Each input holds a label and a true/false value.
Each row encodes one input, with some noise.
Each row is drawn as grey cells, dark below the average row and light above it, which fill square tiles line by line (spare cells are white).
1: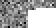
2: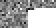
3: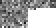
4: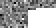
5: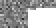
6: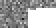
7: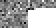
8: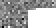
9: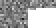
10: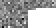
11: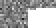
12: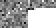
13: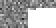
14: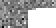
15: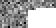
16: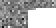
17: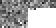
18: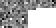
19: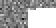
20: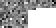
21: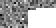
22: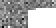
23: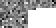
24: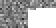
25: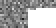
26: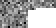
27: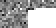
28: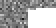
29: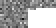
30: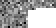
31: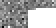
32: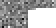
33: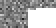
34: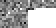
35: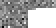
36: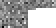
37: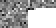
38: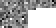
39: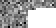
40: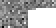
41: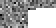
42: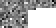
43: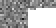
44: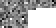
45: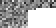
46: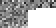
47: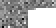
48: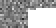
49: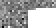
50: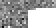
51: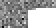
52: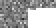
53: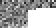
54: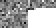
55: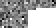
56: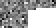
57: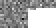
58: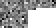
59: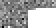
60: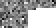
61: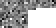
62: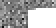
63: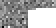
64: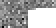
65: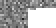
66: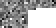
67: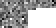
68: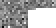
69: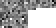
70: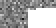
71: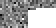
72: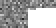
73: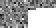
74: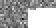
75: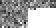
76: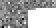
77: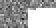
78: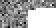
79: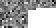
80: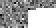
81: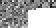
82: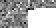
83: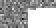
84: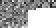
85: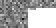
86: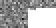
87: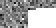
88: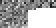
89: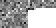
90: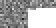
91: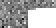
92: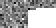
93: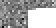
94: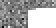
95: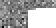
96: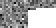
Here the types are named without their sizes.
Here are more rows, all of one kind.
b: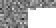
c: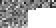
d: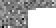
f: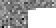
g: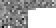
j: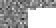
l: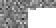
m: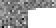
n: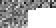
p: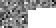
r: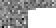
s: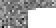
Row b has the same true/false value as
j, l and p.
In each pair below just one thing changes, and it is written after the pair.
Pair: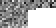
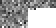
the true/false value
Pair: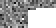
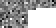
the true/false value
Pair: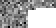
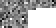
the label
